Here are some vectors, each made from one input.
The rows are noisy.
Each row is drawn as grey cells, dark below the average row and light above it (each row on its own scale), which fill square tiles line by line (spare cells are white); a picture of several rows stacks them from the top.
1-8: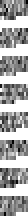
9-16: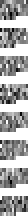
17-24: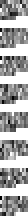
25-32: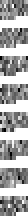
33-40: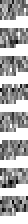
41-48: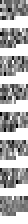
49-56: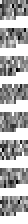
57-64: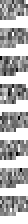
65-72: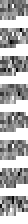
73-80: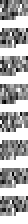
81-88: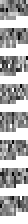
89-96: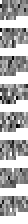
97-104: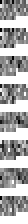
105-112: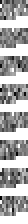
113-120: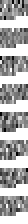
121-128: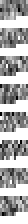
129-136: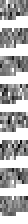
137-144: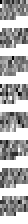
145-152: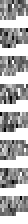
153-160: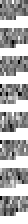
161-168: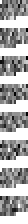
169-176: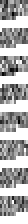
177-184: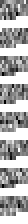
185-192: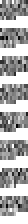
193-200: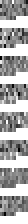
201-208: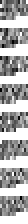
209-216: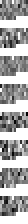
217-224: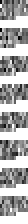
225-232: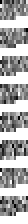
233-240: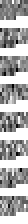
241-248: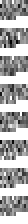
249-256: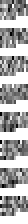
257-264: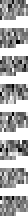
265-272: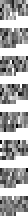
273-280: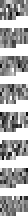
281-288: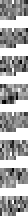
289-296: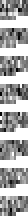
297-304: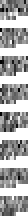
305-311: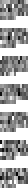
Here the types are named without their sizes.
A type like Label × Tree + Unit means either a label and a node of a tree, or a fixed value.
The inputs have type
(Bool × Bool × Bool × Bool + Line) × Line.
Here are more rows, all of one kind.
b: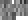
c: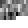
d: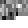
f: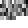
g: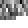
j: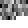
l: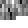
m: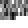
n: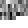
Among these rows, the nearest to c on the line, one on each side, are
d and l.
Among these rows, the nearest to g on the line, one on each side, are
l and n.
